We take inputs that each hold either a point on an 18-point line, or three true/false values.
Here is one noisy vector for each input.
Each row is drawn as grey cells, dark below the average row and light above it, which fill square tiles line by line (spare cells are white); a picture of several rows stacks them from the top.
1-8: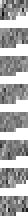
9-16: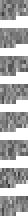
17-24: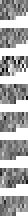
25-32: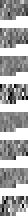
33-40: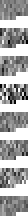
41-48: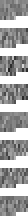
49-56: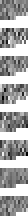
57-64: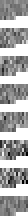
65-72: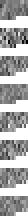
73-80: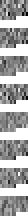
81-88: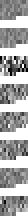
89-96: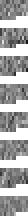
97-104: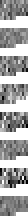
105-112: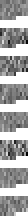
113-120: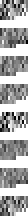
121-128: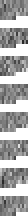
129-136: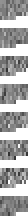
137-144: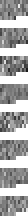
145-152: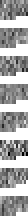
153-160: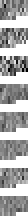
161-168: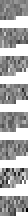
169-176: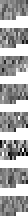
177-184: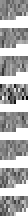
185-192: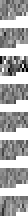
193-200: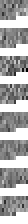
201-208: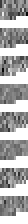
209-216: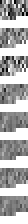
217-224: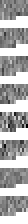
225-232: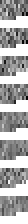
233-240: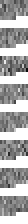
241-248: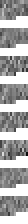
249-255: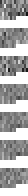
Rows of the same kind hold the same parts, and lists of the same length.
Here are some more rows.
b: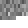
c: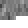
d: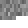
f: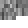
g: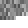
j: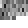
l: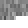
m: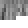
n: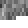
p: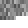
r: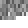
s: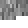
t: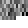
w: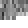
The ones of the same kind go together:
b, c, d, g, l, n, p, r
f, j, m, s, t, w

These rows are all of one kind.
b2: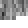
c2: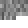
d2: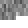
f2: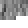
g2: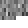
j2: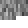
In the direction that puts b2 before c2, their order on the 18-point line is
j2, f2, g2, b2, c2, d2.
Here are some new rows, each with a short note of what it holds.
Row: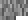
a point on an 18-point line
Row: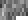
three true/false values
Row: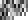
three true/false values
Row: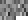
a point on an 18-point line
